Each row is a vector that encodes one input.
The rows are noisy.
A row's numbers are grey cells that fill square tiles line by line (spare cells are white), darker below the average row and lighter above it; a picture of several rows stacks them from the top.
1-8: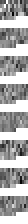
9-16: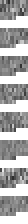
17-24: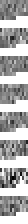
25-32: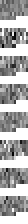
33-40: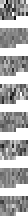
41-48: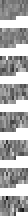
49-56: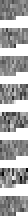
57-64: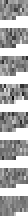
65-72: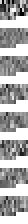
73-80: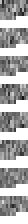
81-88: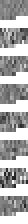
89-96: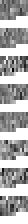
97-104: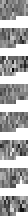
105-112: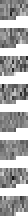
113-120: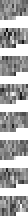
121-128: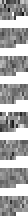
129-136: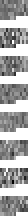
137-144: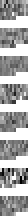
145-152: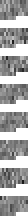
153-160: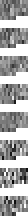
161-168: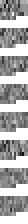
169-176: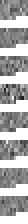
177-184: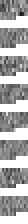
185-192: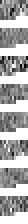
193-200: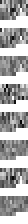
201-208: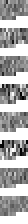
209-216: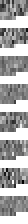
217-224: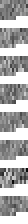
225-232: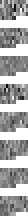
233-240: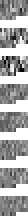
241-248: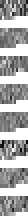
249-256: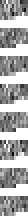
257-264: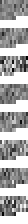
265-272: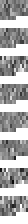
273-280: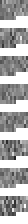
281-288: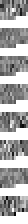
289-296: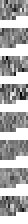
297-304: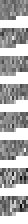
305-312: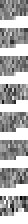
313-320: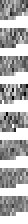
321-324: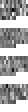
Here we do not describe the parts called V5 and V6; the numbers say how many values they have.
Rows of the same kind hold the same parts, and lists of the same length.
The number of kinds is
2.
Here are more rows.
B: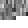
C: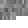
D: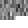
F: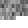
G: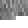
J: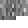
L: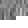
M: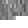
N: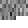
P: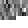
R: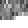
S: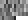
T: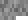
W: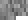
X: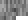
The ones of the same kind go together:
B, C, D, F, G, M, T, W, X
J, L, N, P, R, S

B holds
one of 11 labels, a point on an 11-point line, a node of a 7-node tree and a true/false value.
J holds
one of 11 labels, a node of a 7-node tree, a true/false value, a value of V5 and a value of V6.
